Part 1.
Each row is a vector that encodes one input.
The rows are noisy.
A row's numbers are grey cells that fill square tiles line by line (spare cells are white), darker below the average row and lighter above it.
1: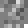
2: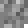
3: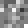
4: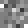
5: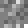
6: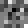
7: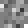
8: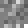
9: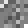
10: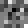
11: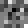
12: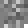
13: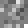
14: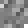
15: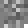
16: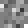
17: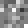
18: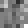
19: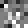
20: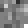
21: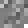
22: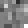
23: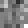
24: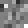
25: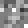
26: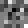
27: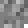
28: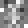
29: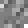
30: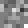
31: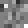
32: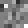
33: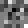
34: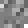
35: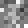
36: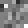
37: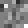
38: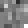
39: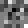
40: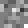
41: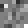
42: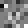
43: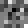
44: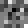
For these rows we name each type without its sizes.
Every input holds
a list of points on a line.
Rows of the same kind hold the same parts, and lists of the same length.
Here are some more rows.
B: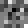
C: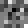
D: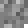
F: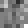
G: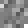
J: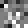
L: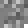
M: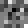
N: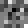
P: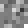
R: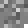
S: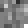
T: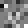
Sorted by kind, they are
B, C, M, N
D, G, L, P, R
F, J, S, T

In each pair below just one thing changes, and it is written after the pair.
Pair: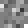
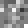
the place on the line in item 1 of the list
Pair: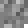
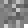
the place on the line in item 2 of the list
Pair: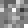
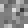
the place on the line in item 1 of the list
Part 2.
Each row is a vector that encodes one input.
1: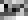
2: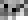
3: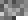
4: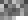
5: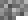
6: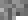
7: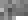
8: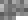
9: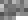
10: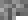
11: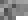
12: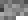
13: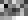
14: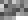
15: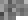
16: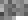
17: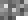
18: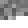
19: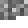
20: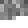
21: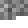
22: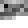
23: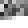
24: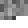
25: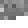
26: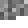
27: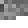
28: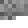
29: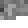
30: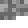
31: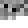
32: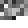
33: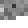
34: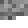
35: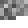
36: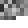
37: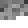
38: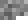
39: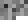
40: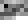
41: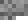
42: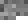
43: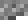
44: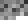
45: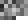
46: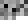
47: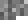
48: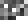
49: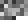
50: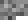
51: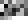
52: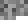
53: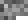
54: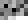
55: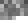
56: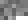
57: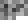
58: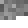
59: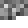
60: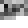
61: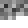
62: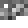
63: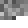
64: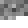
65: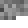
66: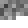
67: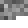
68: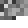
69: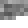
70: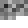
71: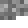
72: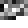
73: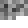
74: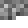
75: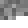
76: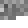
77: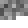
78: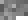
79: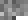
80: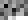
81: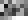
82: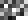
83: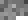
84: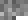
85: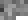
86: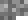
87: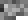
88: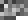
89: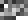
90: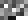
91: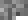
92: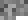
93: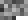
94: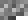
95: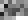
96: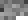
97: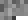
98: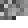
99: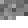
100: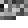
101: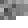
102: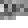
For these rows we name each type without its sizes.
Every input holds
a point on a circle and a true/false value.
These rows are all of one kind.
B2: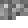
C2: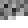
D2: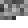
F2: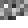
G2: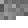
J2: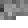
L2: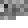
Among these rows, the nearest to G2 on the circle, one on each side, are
B2 and C2.
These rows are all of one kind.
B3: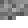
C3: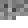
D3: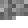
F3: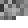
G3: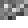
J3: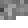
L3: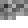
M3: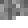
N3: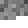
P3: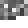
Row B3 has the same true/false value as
D3, G3, M3 and P3.
